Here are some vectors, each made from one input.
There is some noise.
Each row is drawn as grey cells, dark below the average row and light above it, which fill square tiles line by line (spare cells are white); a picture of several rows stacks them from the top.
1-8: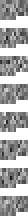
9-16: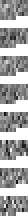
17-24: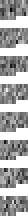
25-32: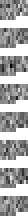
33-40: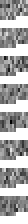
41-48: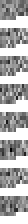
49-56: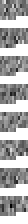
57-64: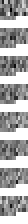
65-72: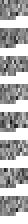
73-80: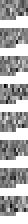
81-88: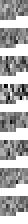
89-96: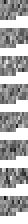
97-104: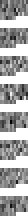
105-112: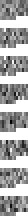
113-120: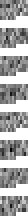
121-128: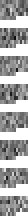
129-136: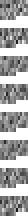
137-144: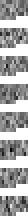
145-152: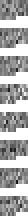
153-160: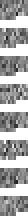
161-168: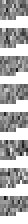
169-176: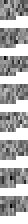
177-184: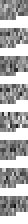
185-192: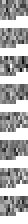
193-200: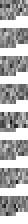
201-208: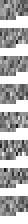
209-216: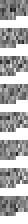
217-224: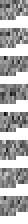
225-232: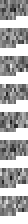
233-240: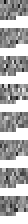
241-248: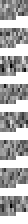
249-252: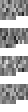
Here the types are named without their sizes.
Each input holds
a point on a line.
